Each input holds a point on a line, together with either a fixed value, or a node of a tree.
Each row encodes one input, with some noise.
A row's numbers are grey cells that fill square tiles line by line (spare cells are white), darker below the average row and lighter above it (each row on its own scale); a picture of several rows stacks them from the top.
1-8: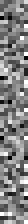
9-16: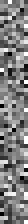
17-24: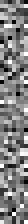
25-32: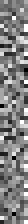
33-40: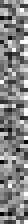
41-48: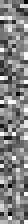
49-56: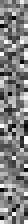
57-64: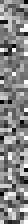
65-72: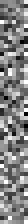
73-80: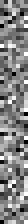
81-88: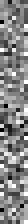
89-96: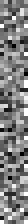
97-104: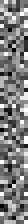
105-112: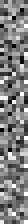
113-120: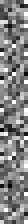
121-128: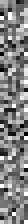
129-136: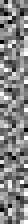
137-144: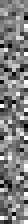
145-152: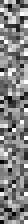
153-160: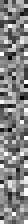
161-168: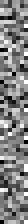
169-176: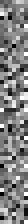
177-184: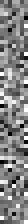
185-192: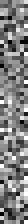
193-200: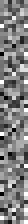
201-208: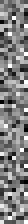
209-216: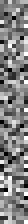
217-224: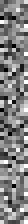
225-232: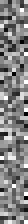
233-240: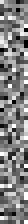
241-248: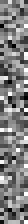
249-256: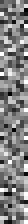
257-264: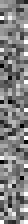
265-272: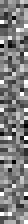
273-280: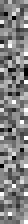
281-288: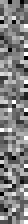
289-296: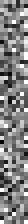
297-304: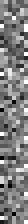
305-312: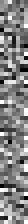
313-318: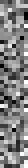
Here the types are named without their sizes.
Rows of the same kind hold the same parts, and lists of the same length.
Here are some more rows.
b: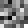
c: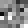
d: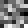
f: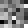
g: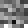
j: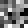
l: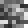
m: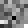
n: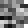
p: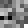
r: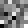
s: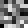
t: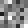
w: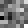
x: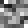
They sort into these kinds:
b, d, f, g, j, l, s, w
c, m, n, p, r, t, x

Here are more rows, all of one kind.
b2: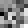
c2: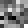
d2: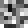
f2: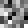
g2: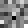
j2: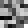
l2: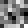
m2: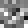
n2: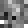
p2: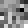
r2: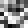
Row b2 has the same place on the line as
c2 and f2.
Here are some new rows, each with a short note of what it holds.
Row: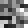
a point on a line
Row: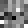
a point on a line and a node of a tree
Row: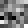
a point on a line and a node of a tree
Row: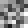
a point on a line and a node of a tree
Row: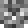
a point on a line
